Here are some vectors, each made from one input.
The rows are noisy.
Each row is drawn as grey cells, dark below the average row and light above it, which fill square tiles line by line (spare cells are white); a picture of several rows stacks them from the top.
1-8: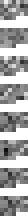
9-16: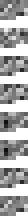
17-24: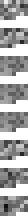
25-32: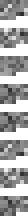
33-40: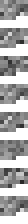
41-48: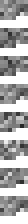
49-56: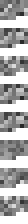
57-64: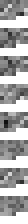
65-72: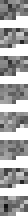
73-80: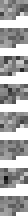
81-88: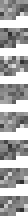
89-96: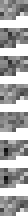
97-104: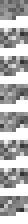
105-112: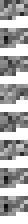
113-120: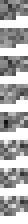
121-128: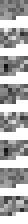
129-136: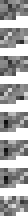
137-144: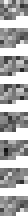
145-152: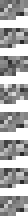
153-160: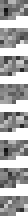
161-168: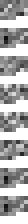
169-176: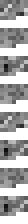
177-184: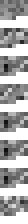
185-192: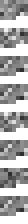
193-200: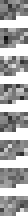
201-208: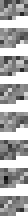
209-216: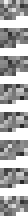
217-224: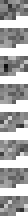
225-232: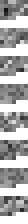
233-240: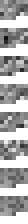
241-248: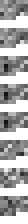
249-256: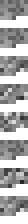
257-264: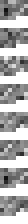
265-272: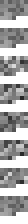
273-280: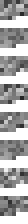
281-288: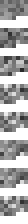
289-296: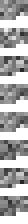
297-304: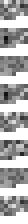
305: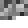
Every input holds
a node of a 7-node tree.
